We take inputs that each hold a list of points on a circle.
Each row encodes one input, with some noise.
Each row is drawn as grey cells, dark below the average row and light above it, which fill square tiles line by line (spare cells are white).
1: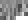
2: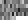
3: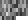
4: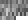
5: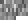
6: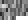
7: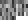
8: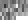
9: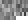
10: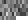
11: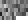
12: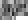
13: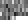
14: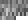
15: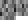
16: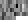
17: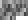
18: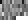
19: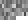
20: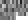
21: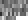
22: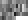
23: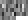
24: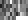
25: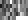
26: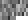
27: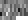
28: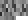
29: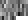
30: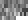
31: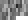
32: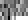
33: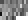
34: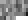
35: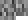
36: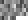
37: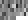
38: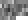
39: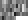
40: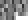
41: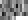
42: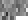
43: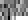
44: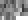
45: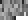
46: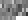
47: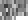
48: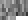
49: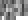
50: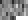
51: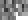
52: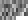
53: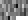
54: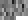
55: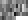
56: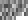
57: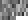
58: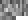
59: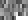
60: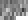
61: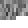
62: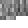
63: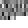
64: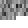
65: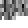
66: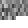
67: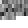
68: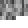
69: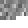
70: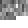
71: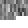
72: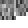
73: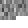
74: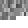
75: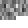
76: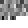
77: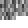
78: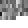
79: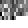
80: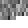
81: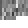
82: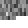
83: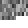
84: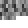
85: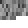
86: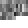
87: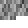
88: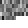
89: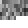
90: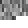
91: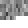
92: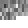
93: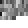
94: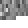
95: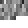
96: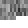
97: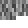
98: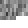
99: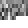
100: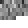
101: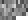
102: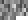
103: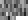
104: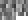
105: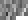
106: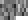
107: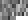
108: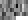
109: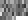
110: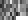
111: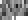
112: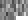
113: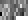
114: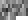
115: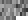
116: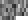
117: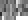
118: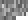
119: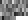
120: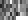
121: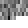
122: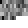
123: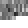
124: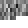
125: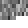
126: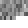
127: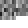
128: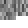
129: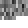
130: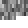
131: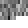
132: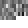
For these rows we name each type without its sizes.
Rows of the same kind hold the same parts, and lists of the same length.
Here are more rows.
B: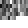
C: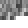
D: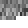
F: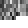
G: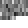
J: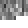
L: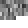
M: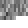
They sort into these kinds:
B, F
C, M
D, J, L
G

